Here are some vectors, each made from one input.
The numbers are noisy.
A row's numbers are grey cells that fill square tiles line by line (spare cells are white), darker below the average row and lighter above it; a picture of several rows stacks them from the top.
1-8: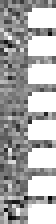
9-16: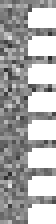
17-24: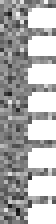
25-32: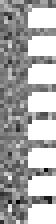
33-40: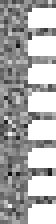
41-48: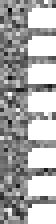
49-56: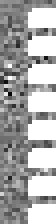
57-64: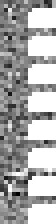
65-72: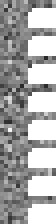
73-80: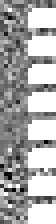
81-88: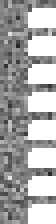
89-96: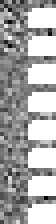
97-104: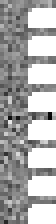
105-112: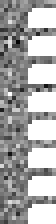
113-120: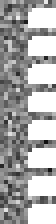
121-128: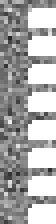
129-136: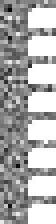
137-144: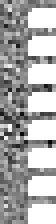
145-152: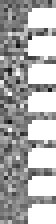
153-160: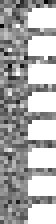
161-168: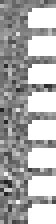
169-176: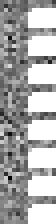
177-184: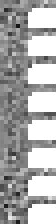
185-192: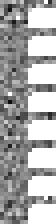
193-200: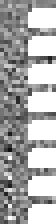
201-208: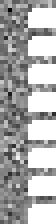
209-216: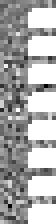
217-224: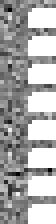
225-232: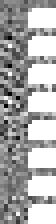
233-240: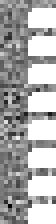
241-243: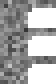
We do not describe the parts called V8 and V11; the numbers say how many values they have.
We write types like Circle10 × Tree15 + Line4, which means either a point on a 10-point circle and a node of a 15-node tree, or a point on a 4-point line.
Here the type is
(Line4 + Line7) × V11 + Line6 × V8.
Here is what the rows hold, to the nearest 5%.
About 30% of them hold a point on a 6-point line and a value of V8. The rest hold a value of V11, together with either a point on a 4-point line, or a point on a 7-point line.
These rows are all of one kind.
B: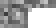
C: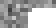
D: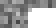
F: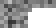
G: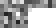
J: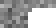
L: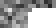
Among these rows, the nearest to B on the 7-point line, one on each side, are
F and J.
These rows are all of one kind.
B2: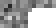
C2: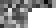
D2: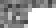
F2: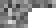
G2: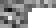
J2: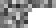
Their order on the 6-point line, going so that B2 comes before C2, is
B2, C2, F2, J2, D2, G2.
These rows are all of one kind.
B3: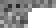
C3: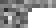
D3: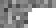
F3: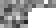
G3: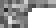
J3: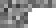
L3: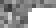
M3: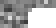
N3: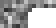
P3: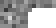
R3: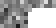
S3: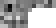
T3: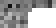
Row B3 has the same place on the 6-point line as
D3 and J3.
